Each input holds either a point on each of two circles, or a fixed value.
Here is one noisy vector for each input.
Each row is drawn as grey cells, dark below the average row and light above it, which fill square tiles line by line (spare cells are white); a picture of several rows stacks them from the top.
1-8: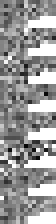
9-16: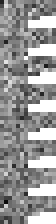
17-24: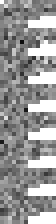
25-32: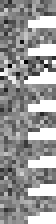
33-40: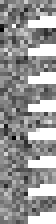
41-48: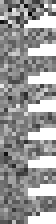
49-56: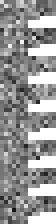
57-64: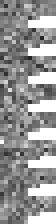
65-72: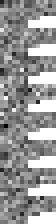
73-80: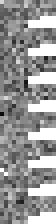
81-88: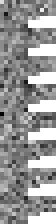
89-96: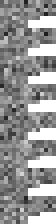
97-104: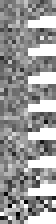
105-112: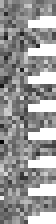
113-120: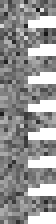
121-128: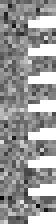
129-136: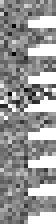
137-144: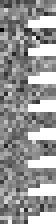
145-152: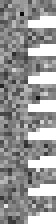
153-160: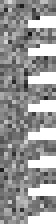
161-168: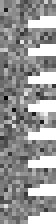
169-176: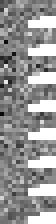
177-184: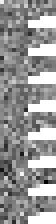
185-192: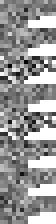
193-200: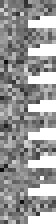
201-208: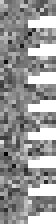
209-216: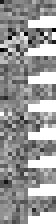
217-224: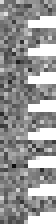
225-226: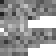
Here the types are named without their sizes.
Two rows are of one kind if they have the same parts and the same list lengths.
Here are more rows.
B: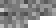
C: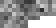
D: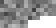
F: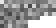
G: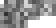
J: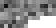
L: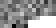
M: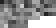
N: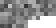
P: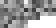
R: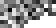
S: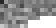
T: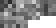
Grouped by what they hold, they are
B, C, D, F, G, J, L, M, N, P, S, T
R

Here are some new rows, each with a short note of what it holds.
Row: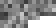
a point on each of two circles
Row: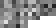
a point on each of two circles
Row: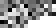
a fixed value
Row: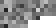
a point on each of two circles
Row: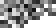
a fixed value
